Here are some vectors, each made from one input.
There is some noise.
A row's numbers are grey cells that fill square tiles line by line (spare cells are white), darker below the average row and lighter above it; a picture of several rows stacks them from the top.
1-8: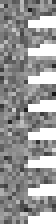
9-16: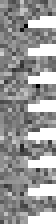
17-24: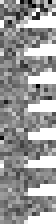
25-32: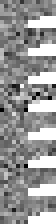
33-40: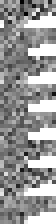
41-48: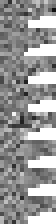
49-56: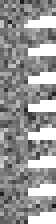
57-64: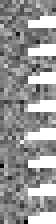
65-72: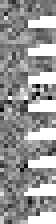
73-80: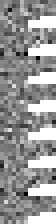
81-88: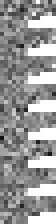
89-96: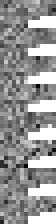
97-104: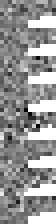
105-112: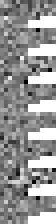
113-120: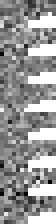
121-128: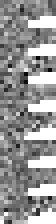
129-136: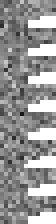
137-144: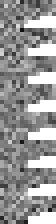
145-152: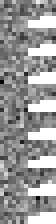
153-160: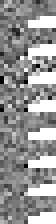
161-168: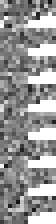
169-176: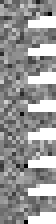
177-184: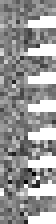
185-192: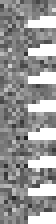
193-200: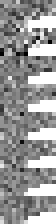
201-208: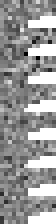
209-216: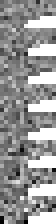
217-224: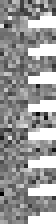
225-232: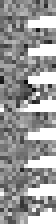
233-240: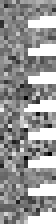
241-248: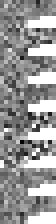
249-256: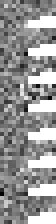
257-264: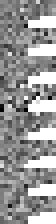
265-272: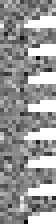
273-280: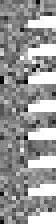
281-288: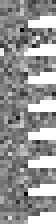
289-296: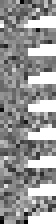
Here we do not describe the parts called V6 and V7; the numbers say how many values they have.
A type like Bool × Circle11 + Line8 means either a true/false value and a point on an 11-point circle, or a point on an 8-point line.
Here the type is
(Line10 + V7) × Tree9 + Tree10 × V6.
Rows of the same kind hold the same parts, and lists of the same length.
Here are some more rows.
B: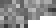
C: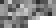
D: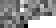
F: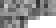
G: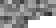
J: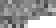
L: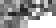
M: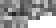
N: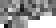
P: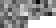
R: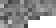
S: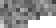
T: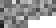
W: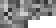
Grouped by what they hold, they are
B, L, M, N, T
C, F, G, J, P
D, R, S, W

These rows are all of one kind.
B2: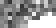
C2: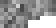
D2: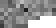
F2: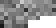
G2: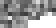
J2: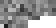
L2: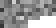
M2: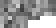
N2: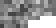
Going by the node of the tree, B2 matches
D2, F2 and N2.
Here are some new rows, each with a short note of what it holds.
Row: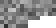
a node of a 10-node tree and a value of V6
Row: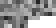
a point on a 10-point line and a node of a 9-node tree
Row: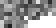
a node of a 9-node tree and a value of V7
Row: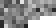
a node of a 10-node tree and a value of V6
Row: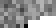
a node of a 10-node tree and a value of V6
